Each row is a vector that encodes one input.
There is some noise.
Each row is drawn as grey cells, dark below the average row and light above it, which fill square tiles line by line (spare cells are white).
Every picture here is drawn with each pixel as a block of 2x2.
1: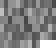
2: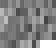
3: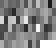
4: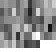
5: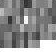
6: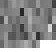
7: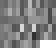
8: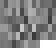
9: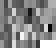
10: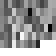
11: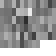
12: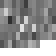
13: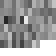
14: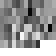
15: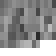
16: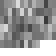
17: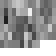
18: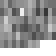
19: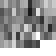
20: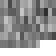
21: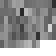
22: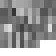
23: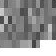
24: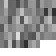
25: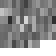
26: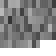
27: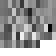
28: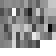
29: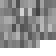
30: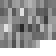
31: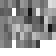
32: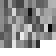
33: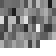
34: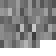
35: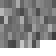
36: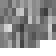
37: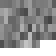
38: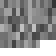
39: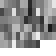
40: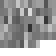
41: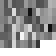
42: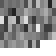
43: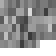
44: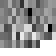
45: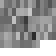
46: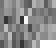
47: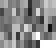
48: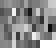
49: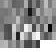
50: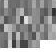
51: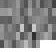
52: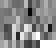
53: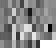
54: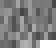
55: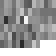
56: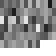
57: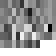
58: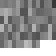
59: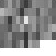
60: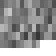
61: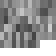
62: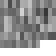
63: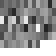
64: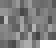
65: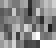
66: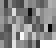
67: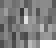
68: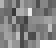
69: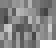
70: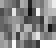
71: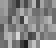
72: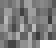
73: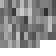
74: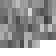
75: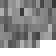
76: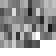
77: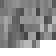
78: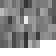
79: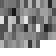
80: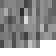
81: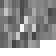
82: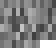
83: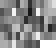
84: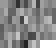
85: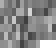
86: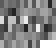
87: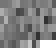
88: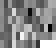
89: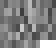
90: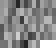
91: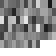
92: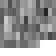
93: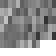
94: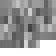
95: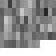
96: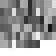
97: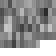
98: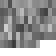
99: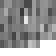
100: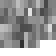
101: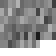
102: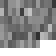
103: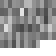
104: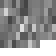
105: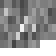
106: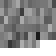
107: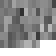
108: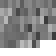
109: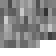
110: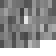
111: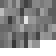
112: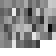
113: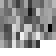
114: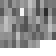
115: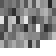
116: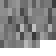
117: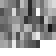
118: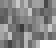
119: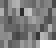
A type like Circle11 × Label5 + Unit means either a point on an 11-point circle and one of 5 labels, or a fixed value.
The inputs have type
Bool × Bool × Bool + List2(Line4 + Line5).
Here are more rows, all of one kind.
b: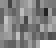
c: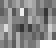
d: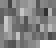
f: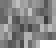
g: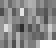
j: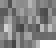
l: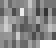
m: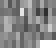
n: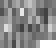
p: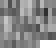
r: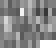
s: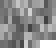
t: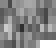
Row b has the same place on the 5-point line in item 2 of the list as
d, f, j and t.
